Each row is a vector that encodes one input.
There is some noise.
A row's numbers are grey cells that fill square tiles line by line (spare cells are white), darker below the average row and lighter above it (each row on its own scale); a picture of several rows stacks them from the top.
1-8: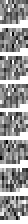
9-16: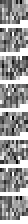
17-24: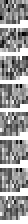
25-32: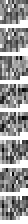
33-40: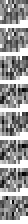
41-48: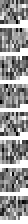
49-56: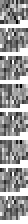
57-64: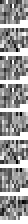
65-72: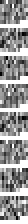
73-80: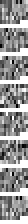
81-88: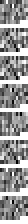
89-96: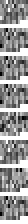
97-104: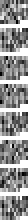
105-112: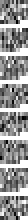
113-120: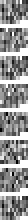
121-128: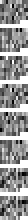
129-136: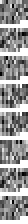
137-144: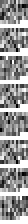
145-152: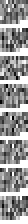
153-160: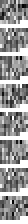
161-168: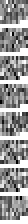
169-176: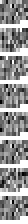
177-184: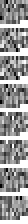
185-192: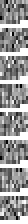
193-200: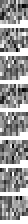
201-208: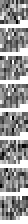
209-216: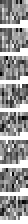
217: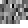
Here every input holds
three true/false values.
